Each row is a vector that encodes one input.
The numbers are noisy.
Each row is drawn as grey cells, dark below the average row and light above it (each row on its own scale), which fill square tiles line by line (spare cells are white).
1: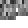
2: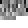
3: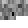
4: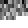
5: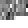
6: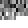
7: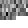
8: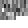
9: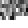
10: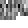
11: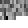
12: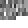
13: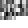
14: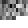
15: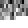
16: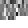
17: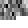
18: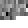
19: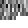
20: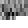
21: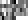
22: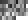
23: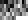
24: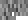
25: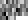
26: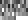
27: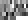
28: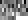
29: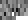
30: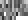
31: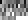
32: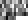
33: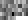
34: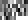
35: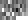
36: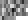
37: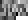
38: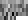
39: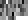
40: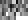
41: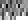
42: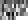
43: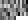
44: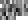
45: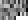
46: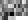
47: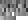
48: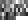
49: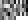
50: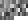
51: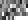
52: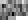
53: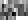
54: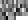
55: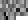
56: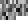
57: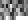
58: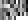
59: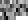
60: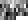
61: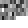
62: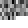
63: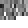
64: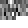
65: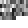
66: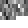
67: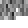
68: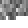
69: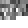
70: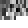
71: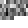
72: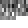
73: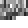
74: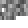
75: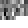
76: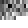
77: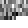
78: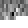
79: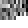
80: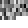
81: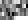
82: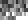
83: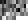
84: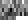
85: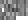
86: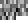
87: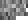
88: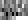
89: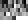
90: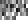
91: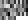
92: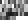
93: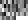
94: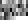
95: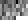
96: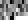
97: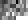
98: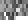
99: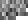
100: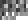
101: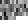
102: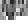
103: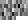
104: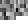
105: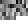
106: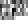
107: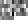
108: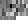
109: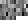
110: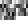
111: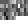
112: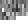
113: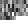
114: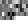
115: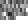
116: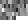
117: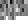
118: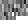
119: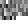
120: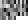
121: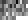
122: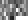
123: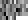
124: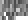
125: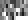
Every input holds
a list of up to two points on a 9-point circle.
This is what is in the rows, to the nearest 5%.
All of them are lists of up to two points on a 9-point circle: about 5% are empty, 40% hold one and 55% two.
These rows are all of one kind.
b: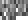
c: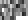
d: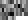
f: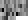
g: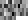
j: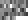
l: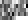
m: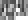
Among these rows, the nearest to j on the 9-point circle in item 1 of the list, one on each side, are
c and l.
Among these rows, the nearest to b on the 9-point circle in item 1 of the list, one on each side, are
c and m.
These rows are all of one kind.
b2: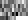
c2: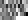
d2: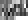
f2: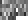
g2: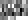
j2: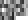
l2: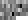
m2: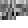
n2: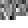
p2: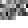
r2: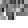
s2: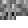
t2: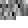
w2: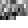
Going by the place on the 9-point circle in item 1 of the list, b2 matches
l2, m2 and s2.
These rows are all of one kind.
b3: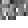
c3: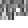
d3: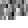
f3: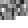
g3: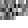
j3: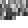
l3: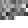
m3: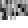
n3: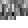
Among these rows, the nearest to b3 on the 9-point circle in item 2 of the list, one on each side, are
j3 and l3.
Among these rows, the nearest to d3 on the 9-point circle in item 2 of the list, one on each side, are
f3 and n3.
